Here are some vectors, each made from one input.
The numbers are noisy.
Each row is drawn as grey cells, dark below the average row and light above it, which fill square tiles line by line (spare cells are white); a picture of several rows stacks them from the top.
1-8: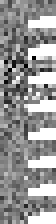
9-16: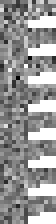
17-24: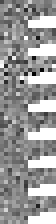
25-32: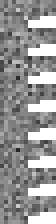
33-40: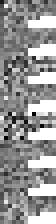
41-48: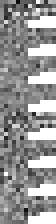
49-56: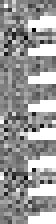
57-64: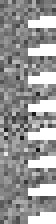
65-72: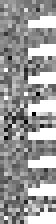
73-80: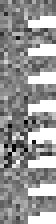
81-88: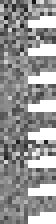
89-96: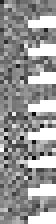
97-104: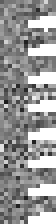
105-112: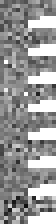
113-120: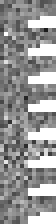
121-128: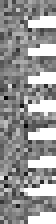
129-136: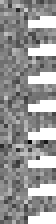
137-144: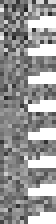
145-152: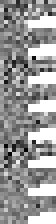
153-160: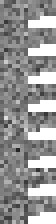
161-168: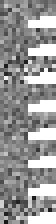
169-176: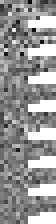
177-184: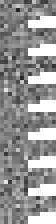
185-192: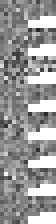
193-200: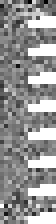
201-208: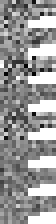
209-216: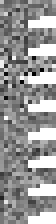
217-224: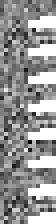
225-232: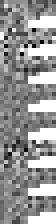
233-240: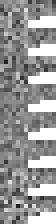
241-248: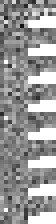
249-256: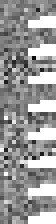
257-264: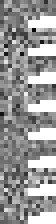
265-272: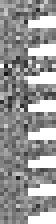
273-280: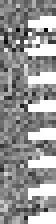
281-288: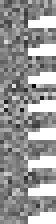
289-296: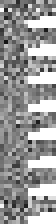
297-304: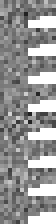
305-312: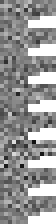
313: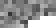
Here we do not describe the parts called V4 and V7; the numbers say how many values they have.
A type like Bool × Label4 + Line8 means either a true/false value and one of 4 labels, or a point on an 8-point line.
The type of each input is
(Bool × V7 + Line6) × V4 + Line5.
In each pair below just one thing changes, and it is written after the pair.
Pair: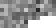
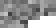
the place on the 6-point line
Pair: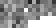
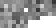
the place on the 6-point line
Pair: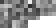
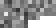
the value of V4
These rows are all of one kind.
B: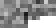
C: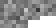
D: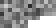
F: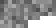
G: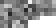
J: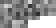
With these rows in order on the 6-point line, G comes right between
B and C.
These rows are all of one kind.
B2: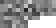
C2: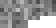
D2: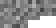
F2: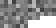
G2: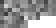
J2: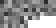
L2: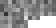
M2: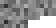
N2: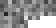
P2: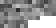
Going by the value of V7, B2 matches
L2, N2 and P2.
